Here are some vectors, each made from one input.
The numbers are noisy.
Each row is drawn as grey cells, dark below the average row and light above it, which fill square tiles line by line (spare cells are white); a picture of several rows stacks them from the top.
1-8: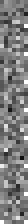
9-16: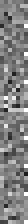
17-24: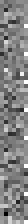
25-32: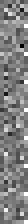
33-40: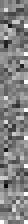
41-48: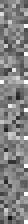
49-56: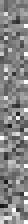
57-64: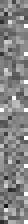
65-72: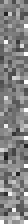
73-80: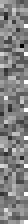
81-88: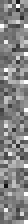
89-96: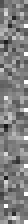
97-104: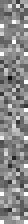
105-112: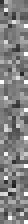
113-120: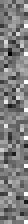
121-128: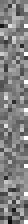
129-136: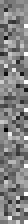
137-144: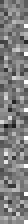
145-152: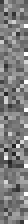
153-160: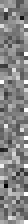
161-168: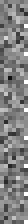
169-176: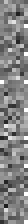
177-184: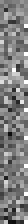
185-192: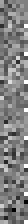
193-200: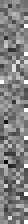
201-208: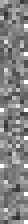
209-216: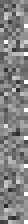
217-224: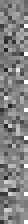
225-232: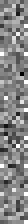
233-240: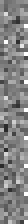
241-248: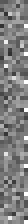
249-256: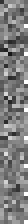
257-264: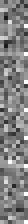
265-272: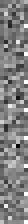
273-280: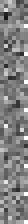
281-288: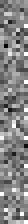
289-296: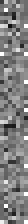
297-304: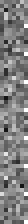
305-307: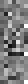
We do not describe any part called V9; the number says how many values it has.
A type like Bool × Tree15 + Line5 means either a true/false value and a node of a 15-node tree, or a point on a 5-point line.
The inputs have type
Bool × Circle11 × (Circle11 × V9 + Unit) + Line6 × Line7.
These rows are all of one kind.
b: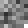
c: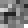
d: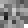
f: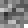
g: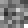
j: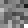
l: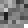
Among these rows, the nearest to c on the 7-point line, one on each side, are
f and l.
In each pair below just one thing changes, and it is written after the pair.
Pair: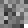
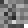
the place on one of the two 11-point circles
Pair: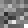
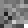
the true/false value
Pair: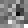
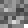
the place on one of the two 11-point circles
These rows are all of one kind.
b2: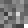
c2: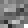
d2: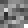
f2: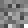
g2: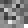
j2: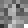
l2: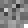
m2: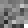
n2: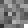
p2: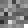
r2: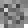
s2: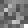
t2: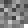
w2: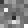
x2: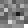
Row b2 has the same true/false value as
f2, j2, m2 and n2.
